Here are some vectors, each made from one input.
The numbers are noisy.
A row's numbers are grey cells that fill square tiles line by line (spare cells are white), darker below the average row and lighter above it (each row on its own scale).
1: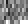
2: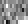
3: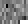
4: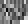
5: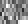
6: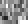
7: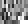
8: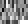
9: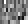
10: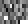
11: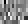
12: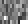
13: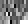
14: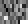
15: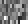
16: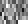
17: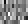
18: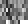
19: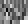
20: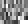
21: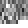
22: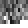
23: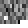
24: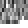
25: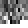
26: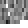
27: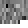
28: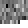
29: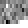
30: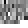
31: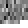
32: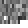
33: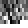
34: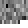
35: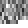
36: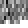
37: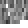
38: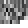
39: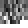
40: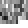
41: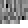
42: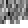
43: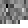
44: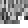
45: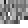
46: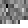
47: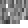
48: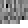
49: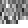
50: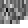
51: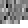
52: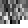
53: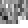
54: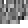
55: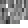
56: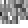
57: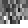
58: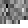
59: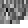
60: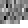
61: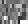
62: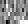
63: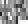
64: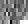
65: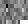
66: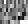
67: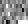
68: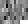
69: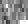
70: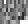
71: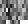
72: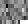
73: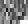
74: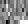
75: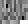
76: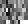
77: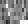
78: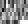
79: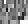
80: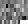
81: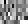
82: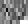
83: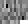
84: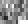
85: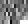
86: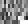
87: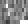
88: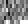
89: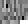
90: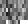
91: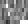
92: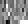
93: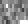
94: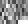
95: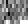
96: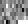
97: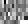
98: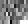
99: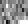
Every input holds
a true/false value, together with either a point on a 5-point line, or a point on a 6-point line.
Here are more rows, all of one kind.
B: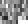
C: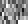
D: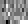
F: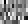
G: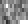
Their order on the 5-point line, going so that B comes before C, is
F, B, G, D, C.
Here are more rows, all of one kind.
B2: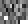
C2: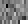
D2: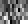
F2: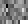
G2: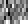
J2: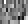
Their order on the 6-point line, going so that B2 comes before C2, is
D2, B2, J2, C2, F2, G2.
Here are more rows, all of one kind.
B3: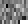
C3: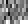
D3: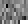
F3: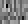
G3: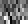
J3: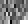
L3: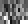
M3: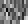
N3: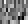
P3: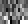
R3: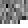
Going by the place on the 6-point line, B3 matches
D3, F3 and R3.
